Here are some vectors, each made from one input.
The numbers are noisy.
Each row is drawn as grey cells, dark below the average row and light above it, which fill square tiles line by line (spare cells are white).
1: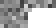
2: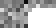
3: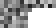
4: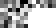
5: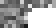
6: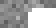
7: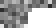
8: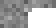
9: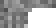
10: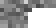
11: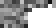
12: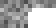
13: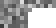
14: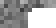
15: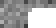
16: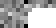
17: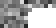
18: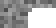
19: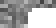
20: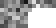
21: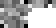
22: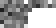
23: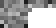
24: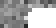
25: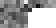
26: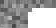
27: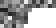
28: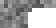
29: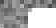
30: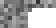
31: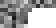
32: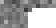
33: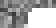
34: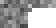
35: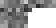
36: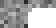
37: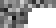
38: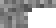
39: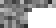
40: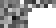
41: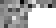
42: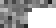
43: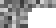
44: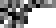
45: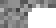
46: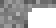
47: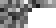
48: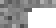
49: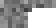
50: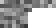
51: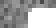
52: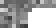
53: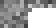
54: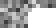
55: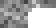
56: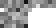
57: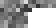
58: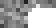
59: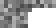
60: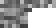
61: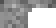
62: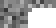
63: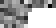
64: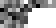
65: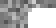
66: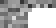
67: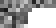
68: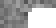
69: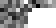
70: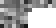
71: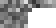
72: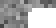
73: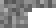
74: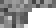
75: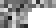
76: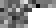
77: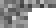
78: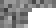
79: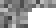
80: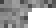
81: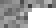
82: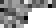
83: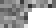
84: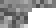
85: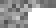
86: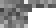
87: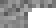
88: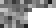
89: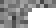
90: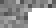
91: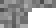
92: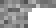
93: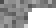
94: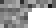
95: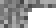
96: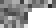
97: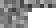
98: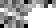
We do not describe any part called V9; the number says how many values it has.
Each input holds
either one of 4 labels and a value of V9, or a point on a 10-point line.
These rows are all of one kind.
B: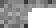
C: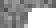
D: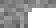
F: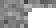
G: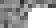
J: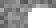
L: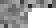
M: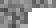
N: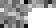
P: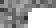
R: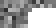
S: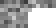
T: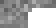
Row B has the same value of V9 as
D, J, L and R.
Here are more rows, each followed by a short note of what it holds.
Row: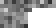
a point on a 10-point line
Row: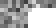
one of 4 labels and a value of V9
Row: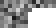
one of 4 labels and a value of V9
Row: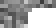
one of 4 labels and a value of V9
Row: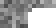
a point on a 10-point line
